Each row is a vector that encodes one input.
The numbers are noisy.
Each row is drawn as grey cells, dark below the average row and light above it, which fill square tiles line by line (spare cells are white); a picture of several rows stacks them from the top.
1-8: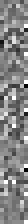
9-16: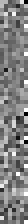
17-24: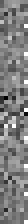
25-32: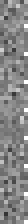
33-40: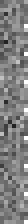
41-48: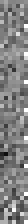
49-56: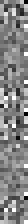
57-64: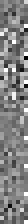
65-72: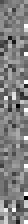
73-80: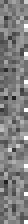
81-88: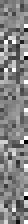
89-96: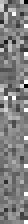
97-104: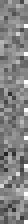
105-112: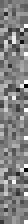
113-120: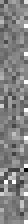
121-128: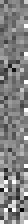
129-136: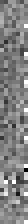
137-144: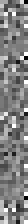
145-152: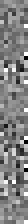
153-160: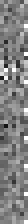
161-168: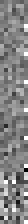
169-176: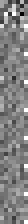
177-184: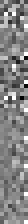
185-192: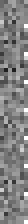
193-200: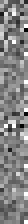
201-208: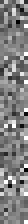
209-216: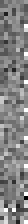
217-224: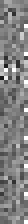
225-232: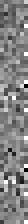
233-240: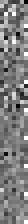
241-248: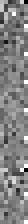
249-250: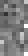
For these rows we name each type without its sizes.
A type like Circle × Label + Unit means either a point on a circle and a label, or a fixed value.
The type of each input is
Bool × Bool × Bool × Bool × Line + Tree.
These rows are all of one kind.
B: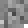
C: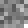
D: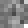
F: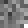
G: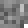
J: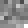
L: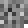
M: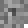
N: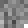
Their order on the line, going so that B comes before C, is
B, D, J, N, L, C, M, G, F.
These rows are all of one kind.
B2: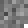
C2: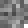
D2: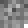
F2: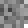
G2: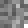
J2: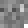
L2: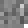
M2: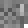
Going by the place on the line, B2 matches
D2 and F2.
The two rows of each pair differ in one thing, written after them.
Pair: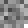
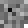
the place on the line
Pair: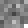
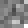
the place on the line
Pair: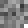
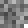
one of the four true/false values
